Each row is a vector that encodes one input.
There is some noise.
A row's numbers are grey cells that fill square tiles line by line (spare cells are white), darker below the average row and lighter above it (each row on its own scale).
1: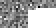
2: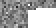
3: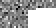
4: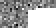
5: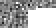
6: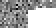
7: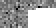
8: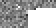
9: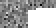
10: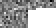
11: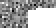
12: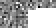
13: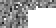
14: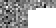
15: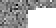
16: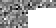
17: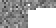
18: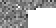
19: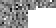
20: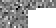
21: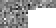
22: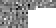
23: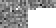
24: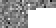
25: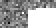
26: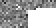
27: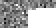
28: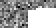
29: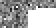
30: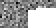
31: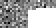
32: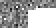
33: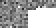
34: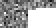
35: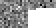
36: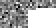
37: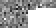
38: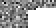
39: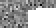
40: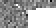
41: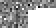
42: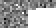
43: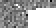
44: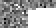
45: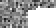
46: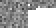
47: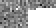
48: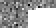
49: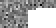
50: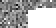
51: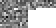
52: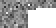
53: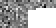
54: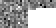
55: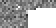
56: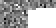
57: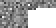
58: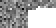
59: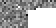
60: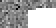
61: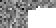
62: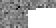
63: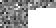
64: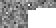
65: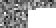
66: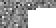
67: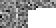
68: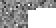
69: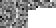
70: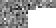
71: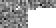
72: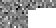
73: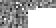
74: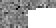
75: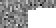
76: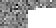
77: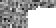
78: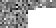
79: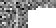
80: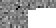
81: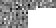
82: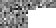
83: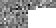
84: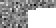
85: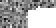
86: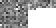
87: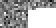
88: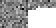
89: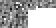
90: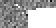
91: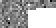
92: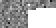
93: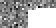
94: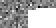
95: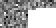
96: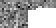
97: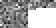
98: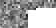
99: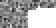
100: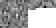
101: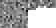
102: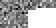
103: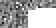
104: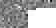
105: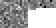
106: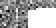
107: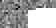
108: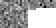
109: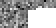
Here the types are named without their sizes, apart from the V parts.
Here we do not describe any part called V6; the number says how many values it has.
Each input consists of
a value of V6, together with either a point on a line, or a node of a tree.
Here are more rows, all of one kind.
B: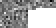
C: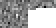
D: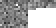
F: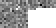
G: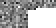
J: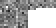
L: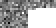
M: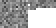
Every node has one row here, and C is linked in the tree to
J and L.
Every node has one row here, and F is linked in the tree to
M.
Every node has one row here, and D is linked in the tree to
B.
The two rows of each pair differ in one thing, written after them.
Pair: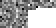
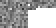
the node of the tree
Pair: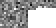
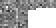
the node of the tree
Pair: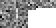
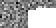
the node of the tree
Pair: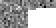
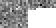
the value of V6
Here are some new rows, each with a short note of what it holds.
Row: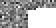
a node of a tree and a value of V6
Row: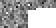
a node of a tree and a value of V6
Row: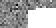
a point on a line and a value of V6
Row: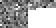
a node of a tree and a value of V6
